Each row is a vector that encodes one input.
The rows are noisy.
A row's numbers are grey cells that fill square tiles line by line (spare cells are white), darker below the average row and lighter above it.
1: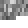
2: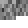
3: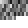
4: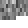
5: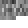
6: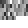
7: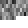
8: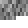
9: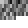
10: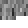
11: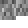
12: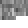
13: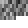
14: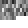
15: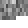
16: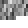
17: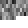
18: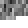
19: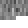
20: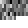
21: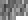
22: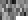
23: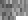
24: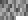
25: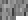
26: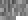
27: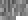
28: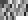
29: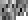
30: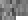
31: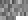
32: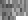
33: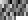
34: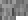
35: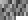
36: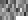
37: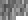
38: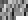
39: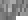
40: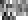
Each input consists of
either one of 6 labels, or a point on a 6-point line.
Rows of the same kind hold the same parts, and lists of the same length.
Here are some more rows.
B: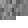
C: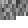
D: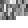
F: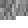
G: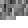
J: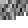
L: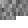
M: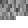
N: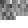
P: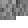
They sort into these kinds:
B, C, D, J, L, P
F, G, M, N

